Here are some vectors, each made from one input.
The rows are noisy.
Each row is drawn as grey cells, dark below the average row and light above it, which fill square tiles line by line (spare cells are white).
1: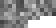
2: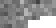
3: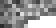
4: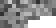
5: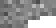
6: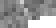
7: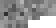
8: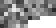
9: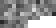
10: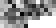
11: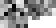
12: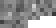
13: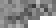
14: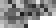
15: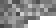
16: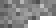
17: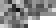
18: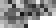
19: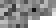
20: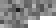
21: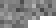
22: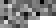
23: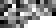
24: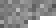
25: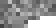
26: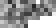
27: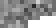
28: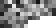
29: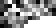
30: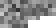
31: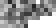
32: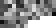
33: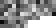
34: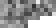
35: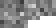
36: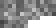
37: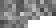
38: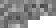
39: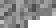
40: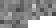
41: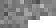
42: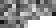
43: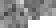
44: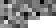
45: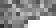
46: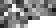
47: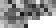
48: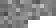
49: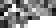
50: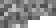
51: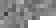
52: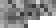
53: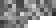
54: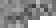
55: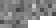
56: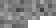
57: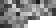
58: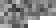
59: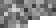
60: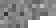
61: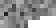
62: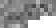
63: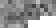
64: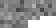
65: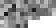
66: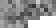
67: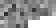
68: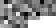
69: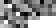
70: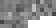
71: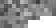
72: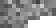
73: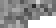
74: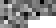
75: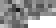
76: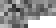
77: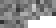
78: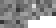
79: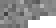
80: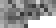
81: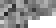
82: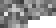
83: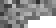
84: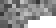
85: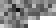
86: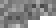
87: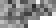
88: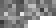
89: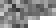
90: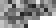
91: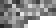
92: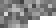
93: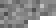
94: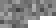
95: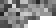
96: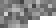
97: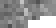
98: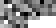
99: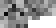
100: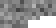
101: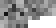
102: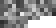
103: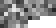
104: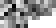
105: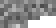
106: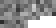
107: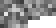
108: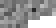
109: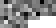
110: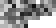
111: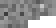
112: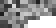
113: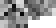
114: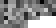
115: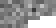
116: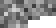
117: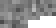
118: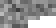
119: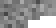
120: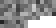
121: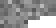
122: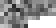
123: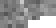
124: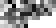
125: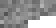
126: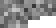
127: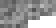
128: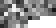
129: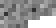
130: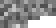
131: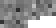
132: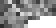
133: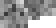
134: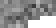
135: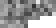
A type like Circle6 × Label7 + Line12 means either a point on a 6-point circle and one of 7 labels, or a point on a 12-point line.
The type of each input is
List3(Line4).
